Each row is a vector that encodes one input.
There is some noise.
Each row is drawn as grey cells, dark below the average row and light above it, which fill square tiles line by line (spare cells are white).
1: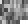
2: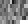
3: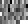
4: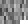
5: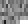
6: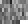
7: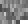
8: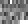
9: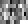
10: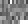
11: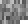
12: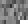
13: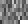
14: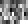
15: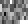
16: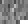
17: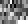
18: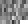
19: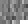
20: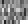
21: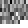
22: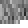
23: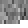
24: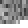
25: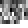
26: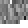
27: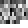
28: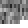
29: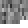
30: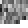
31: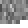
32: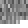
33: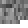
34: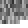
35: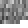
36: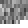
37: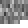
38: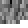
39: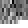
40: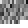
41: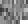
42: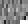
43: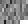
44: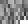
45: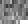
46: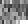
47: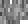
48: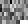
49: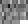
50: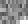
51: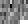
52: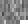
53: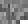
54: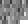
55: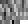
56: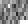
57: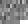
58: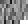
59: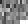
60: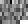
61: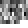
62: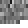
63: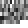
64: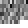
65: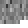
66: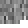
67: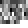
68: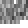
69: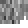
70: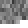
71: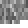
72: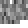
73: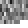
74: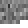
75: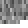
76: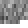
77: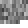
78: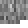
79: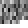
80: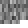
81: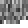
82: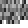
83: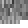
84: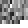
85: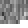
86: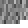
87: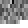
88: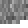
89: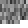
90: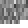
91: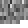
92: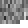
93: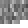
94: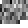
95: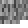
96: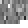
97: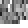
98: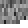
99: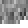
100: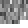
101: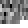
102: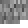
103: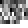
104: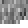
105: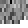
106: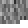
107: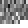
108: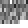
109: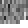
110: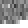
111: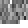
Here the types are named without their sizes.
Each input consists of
either a fixed value, or a node of a tree and four true/false values.
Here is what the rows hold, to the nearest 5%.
About 5% of them hold a fixed value. The rest hold a node of a tree and four true/false values.
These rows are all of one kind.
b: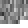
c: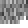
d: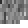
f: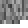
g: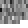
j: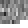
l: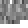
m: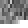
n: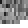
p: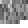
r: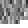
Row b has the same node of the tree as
d, j, n and r.
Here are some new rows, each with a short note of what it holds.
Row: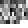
a fixed value
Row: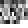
a fixed value
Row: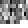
a fixed value
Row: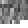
a node of a tree and four true/false values
